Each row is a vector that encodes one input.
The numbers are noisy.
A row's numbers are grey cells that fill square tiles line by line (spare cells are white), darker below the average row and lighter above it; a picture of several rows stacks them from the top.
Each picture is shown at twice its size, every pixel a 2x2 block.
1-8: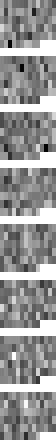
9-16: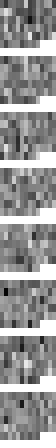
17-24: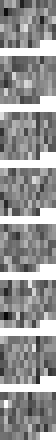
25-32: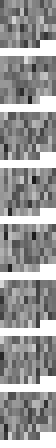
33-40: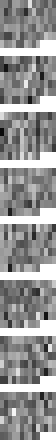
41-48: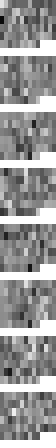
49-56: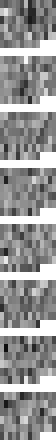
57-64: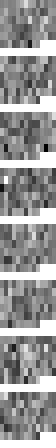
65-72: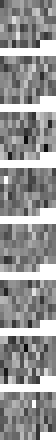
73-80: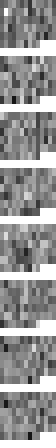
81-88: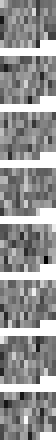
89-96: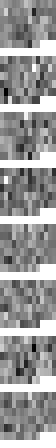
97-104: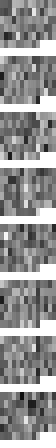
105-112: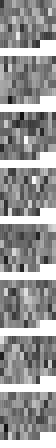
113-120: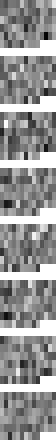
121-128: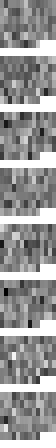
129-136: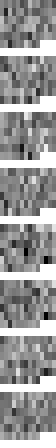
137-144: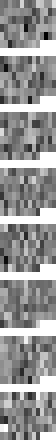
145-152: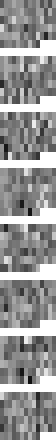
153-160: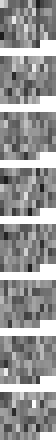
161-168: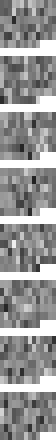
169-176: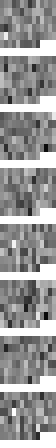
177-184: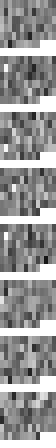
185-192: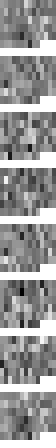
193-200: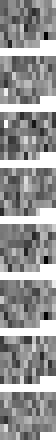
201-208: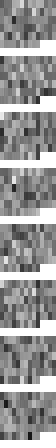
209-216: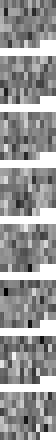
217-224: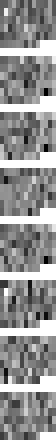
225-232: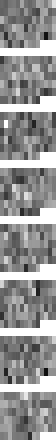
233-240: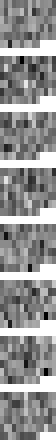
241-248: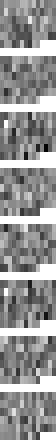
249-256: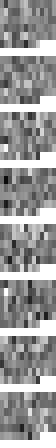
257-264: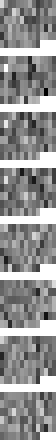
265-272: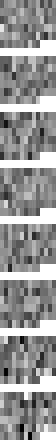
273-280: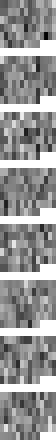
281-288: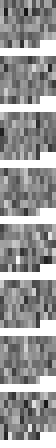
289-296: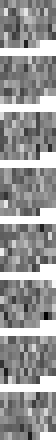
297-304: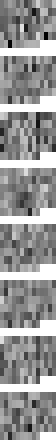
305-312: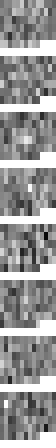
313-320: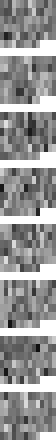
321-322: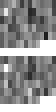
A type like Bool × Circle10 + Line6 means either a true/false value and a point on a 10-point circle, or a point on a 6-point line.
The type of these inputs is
(Bool × Bool × Bool × Bool + Label8) × Label11.
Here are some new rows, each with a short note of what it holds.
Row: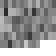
one of 8 labels and one of 11 labels
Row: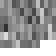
one of 8 labels and one of 11 labels
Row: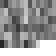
one of 8 labels and one of 11 labels
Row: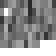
one of 11 labels and four true/false values
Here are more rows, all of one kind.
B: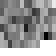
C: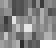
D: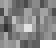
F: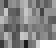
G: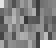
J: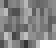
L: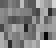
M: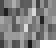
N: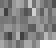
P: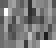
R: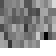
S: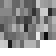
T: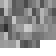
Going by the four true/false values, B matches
G, J and T.
